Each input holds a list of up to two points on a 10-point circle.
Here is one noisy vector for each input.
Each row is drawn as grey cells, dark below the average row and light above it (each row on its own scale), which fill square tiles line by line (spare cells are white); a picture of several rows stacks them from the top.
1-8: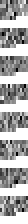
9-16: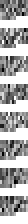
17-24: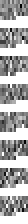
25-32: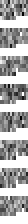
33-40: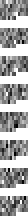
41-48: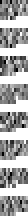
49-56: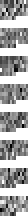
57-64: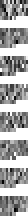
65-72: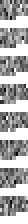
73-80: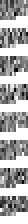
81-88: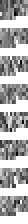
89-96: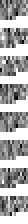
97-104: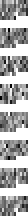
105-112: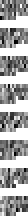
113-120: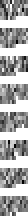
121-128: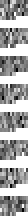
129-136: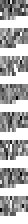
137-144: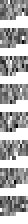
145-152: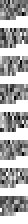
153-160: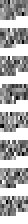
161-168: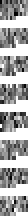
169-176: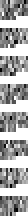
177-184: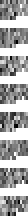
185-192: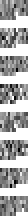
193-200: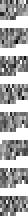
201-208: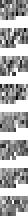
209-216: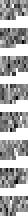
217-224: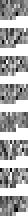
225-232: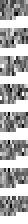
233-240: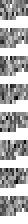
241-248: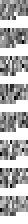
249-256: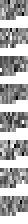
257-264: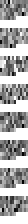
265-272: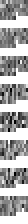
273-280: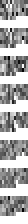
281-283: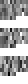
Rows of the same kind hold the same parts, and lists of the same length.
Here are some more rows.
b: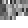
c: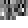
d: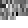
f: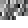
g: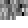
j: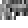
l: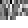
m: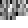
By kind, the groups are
b, d, l, m
c, f, g
j

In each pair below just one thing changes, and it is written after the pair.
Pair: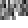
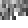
the place on the 10-point circle in item 2 of the list
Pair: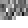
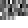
the place on the 10-point circle in item 2 of the list
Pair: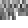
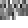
the place on the 10-point circle in item 2 of the list
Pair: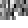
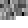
the place on the 10-point circle in item 1 of the list
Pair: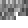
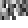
the place on the 10-point circle in item 2 of the list
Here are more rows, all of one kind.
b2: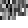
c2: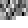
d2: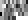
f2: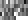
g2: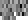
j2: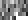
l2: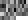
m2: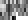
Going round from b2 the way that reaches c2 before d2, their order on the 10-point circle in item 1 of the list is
b2, c2, g2, l2, j2, f2, m2, d2.
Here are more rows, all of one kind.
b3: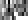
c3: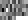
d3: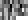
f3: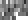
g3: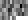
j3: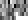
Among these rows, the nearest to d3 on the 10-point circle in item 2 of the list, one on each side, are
c3 and g3.
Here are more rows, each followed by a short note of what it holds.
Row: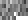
a list of two items
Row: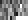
a list of one item
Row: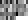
a list of one item
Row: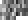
the empty list
